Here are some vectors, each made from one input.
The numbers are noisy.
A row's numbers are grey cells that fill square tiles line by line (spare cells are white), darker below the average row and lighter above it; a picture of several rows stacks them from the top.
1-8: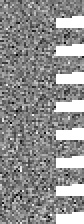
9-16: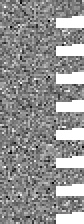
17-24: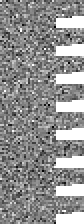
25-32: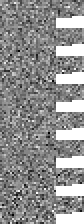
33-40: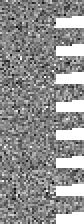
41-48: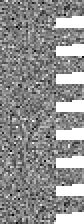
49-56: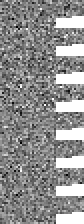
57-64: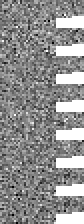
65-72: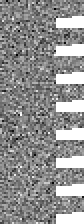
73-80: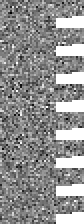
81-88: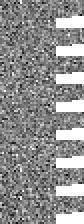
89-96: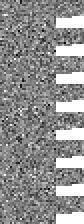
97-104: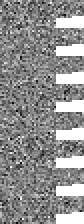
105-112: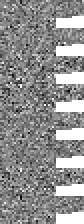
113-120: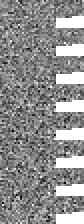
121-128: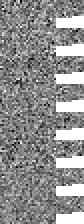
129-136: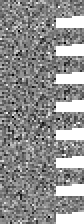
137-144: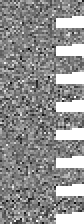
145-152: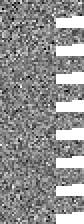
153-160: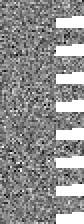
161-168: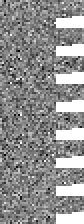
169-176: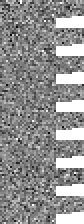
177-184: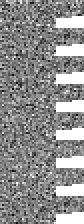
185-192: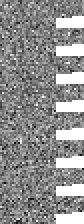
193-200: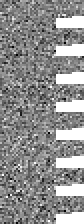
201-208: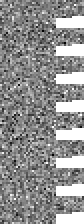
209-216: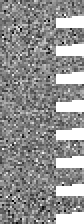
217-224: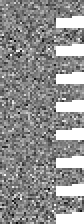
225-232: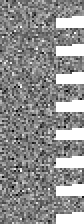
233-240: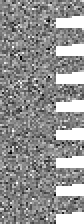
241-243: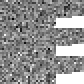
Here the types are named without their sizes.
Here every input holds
a node of a tree, together with either a fixed value, or three true/false values.
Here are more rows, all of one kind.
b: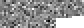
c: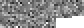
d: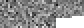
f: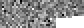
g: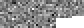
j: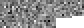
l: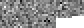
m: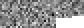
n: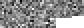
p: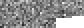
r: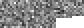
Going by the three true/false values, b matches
g and n.
